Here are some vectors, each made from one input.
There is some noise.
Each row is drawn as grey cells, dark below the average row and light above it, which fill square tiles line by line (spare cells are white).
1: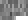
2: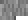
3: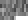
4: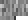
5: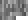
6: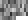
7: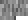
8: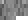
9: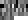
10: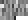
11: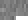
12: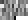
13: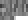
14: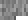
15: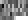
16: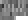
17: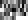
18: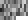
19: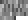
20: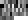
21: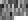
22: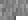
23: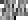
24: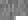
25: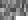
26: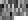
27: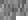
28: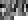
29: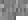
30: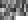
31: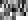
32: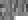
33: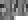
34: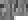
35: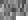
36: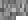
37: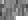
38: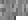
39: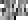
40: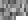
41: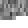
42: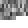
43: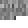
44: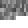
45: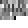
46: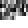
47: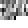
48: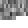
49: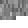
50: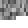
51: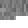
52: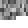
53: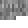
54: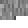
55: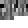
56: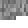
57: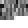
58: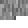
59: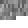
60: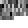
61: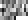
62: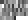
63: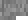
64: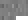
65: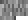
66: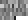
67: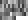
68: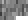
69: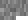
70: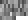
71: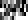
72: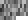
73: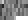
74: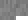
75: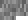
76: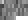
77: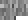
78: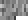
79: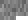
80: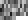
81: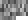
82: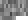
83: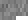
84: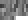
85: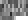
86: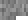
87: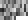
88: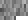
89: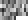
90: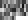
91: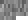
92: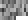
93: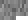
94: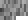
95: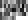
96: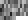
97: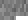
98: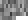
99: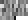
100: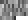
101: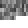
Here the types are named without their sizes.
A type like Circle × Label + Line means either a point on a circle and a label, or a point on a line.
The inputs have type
Bool × Line.
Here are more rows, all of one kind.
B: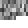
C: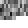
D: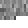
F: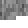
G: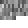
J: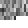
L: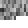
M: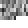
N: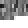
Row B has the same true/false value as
G, M and N.
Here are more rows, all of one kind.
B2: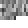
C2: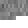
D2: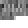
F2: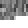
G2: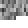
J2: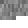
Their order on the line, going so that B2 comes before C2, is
G2, F2, J2, D2, B2, C2.
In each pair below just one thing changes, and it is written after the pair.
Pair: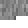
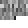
the true/false value
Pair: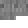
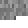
the true/false value
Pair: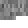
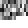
the place on the line
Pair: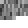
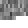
the true/false value
